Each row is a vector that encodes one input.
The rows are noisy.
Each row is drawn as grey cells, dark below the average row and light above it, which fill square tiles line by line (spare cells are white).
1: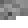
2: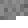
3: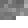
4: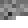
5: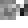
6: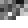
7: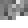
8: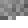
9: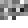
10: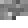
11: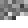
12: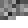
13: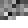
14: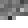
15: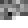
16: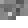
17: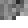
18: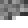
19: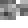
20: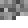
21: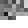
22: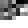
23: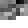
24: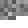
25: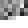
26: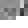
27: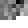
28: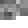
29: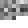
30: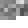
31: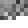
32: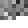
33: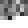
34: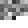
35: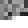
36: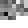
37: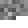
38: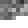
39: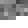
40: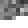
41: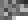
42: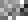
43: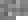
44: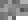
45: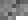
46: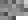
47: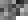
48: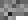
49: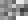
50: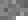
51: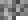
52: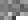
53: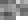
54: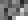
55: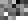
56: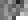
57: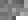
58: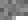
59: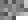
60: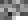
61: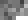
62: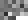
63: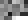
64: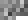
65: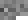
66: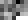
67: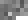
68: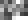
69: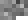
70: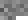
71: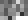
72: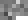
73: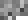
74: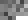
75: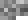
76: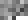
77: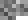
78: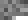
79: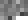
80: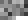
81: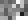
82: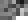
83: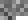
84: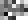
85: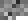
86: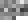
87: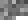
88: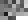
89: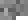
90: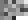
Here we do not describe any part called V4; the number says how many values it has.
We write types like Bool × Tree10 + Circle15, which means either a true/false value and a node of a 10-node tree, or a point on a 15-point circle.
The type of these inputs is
Bool × Line7 + V4.
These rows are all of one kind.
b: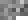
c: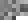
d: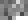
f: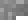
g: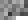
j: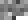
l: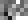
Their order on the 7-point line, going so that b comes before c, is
g, b, d, j, l, f, c.
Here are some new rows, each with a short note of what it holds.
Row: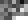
a value of V4
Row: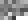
a point on a 7-point line and a true/false value
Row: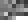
a point on a 7-point line and a true/false value
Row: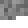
a point on a 7-point line and a true/false value
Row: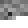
a value of V4
